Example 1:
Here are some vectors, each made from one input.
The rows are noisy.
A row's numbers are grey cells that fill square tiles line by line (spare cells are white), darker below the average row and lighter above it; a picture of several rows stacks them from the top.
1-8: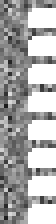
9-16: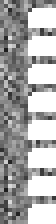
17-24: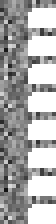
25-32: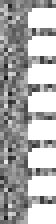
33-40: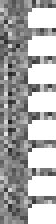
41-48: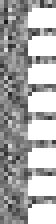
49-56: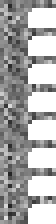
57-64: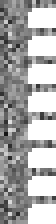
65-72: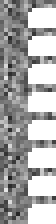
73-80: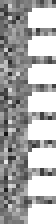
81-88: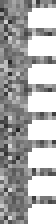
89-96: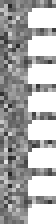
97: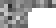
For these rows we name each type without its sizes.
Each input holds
three true/false values.
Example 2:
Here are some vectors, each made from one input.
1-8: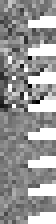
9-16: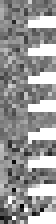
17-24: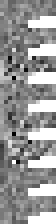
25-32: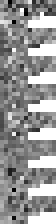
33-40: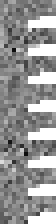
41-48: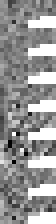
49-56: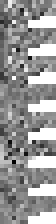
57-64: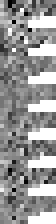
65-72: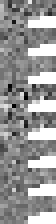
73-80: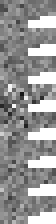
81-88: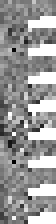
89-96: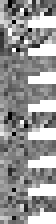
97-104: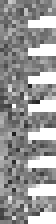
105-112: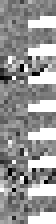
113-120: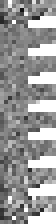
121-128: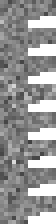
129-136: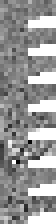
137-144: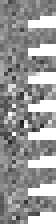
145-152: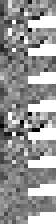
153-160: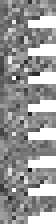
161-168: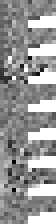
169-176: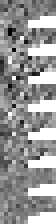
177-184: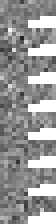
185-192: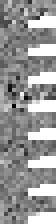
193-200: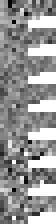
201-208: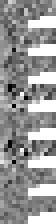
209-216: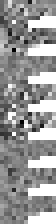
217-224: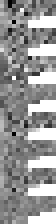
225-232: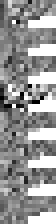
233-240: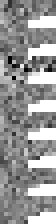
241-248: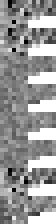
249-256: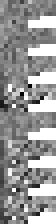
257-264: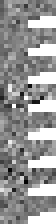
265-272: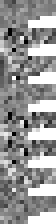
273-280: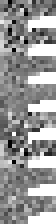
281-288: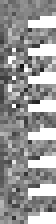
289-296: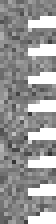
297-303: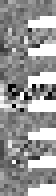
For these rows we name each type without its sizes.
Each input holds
a point on a line.
